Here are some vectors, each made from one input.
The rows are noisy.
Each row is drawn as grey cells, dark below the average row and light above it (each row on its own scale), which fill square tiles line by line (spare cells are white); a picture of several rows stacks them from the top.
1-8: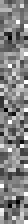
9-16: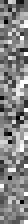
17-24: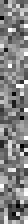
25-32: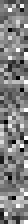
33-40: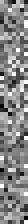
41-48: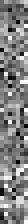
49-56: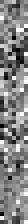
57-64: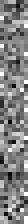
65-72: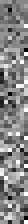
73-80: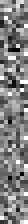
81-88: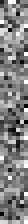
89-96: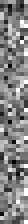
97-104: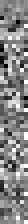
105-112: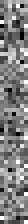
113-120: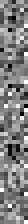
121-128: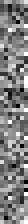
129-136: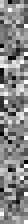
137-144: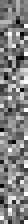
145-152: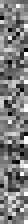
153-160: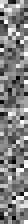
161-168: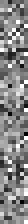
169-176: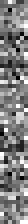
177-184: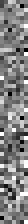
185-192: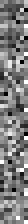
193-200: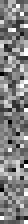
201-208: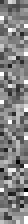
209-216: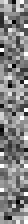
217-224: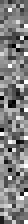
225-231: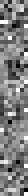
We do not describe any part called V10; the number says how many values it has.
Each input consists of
a point on a 6-point circle, a point on a 20-point circle and a value of V10.
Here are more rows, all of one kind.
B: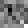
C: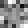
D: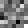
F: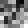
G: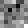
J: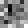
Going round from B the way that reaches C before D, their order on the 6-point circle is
B, C, J, D, F, G.
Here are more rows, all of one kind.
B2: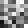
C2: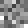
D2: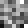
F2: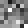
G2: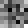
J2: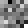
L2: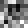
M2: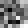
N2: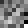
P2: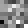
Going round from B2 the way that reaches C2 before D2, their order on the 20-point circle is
B2, M2, G2, L2, C2, J2, N2, F2, P2, D2.
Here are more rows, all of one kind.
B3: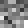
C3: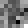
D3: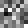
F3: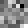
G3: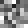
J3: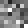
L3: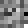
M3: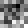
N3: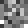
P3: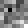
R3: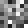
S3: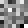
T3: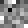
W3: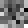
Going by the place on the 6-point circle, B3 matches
C3, J3, N3 and P3.
